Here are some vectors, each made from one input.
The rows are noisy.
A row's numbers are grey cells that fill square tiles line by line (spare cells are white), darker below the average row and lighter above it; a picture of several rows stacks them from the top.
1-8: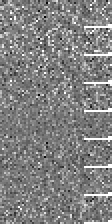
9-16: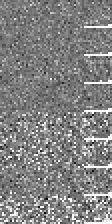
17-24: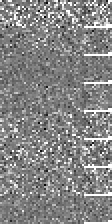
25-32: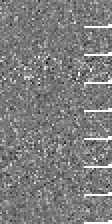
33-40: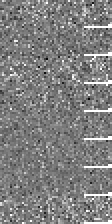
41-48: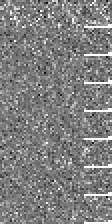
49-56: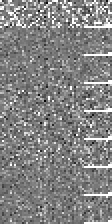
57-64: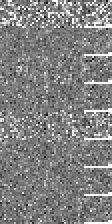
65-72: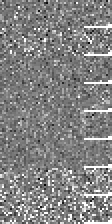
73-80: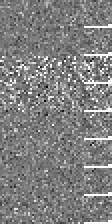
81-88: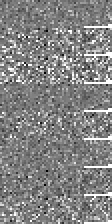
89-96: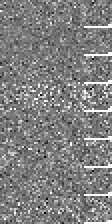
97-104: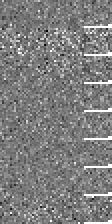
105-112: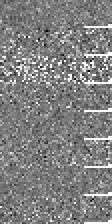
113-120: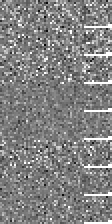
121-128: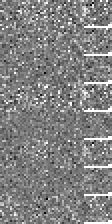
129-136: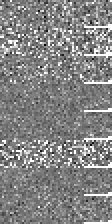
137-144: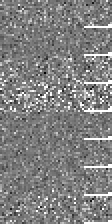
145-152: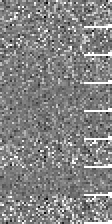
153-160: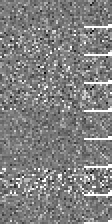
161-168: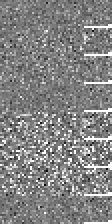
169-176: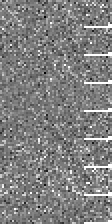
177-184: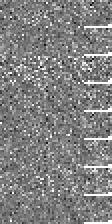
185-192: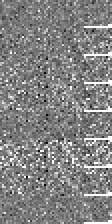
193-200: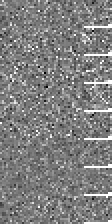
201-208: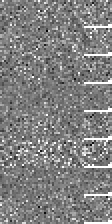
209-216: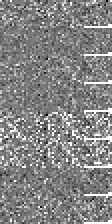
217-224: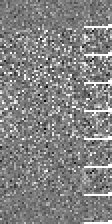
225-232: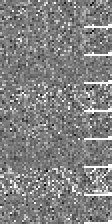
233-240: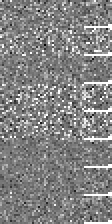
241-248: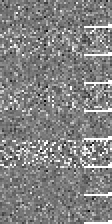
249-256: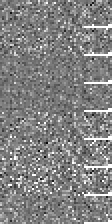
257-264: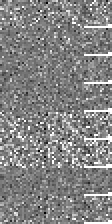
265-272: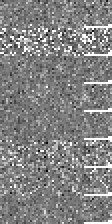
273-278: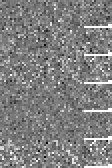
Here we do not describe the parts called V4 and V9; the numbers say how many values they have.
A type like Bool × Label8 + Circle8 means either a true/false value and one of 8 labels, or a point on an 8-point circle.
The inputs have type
((Circle8 + Unit) × V9 + V4 × V4) × (Circle10 + Line5).
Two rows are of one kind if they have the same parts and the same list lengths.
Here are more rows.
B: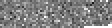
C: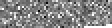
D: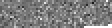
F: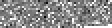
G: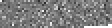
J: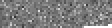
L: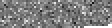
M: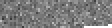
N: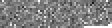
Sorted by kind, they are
B
C
D
F, J, N
G, L
M

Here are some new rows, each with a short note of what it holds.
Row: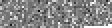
a point on an 8-point circle, a point on a 10-point circle and a value of V9
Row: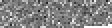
a point on an 8-point circle, a point on a 10-point circle and a value of V9
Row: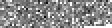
a point on a 10-point circle and two values of V4
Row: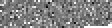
a point on a 5-point line and two values of V4
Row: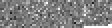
a point on a 10-point circle and a value of V9
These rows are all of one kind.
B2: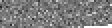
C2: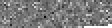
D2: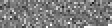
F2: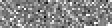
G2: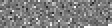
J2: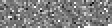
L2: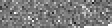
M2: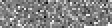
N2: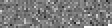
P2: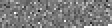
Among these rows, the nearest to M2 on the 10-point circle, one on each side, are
F2 and G2.
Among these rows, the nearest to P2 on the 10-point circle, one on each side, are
C2 and D2.
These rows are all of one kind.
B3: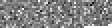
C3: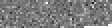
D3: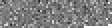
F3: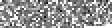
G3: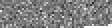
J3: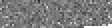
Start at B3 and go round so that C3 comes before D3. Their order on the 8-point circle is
B3, C3, F3, D3, J3, G3.
